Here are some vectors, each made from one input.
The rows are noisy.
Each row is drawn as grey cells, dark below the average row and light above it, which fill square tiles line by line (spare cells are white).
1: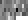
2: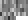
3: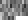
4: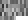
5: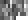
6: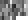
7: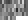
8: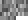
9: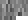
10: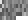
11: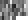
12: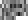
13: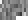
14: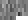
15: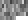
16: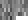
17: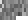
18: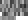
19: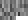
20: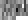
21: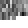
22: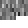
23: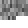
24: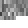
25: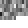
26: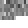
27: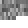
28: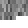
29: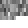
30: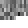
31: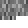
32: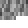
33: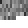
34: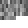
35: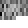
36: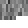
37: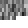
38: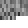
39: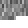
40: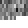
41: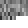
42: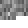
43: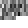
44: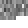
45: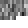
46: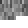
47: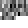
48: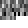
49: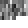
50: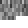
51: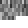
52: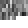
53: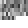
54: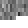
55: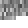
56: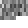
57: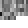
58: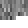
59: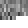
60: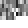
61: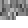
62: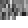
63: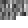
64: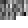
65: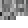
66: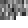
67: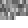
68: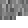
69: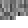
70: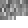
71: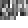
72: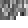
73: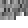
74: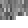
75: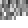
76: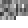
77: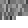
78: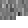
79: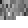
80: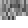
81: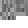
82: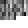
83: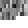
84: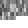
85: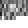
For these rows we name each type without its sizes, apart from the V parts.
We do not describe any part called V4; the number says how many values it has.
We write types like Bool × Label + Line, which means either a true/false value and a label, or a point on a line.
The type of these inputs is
Line × (Tree + Unit) + V4.
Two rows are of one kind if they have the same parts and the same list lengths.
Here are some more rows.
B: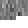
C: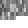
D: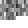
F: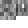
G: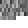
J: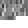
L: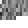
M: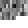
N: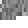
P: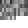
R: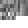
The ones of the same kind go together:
B, L, N
C, D, F, G, J, P, R
M

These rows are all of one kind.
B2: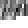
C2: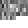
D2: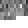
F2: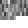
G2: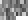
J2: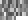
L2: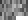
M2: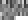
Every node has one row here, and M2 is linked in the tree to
B2 and L2.
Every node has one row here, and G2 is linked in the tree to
J2 and L2.
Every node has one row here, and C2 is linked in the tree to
F2.
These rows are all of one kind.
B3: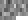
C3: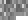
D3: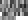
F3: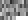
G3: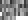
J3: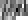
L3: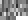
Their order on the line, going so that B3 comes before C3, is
F3, G3, D3, B3, C3, J3, L3.
